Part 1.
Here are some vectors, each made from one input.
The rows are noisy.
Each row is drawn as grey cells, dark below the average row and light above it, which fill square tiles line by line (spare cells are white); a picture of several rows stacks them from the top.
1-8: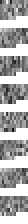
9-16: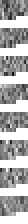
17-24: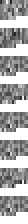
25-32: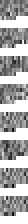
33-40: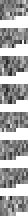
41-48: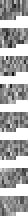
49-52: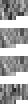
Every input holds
a node of a 10-node tree.
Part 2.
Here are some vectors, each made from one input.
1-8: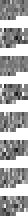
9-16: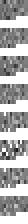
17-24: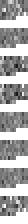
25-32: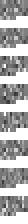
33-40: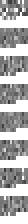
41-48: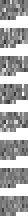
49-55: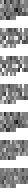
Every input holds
a point on a 5-point line.
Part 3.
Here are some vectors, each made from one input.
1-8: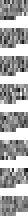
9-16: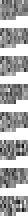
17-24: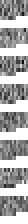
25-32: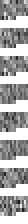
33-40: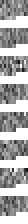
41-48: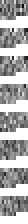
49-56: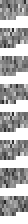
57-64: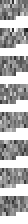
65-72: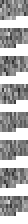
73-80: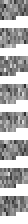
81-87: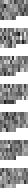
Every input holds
a node of a 17-node tree.
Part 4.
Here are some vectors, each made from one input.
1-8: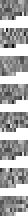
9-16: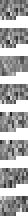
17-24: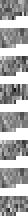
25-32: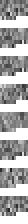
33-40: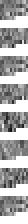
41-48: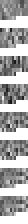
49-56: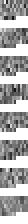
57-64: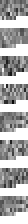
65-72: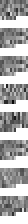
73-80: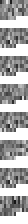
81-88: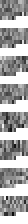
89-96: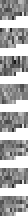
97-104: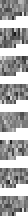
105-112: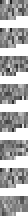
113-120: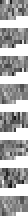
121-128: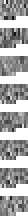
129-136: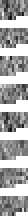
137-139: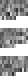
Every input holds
a node of a 10-node tree.
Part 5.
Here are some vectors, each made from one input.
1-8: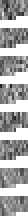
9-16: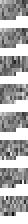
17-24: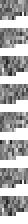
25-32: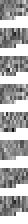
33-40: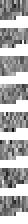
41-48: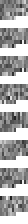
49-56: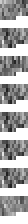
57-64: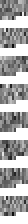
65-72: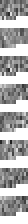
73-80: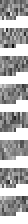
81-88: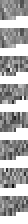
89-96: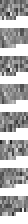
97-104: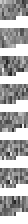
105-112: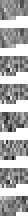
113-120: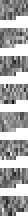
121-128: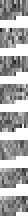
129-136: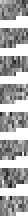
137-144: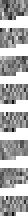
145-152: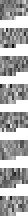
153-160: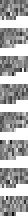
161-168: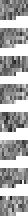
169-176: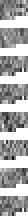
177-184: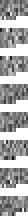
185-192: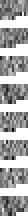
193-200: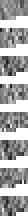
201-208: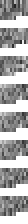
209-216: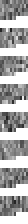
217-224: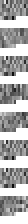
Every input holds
a node of a 10-node tree.
